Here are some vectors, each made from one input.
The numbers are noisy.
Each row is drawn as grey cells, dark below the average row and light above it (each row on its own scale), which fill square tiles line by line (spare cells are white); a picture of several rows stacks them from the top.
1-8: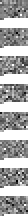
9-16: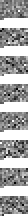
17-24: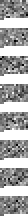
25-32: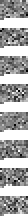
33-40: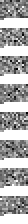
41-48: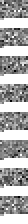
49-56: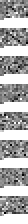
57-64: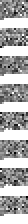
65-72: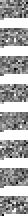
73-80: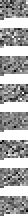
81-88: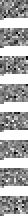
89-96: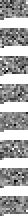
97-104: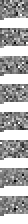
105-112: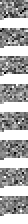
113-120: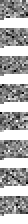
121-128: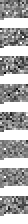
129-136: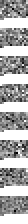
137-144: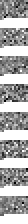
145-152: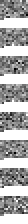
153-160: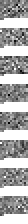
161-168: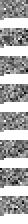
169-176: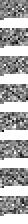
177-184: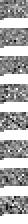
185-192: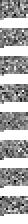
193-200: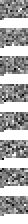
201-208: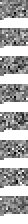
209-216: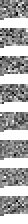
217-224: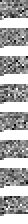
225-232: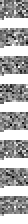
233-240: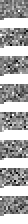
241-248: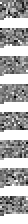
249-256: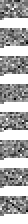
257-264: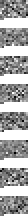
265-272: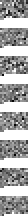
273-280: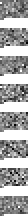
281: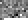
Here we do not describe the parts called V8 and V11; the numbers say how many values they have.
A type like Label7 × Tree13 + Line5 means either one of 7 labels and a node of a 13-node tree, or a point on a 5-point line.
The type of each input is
Label9 + Line3 × Line3 × V8 + Line6 × Line6 × V11.
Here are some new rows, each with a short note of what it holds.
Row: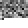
one of 9 labels
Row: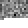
a point on each of two 6-point lines and a value of V11
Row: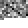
one of 9 labels
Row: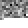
a point on each of two 6-point lines and a value of V11
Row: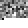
one of 9 labels
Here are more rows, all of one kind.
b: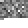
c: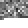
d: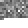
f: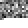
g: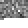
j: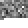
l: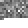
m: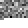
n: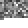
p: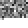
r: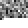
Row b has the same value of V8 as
c, d, j and l.
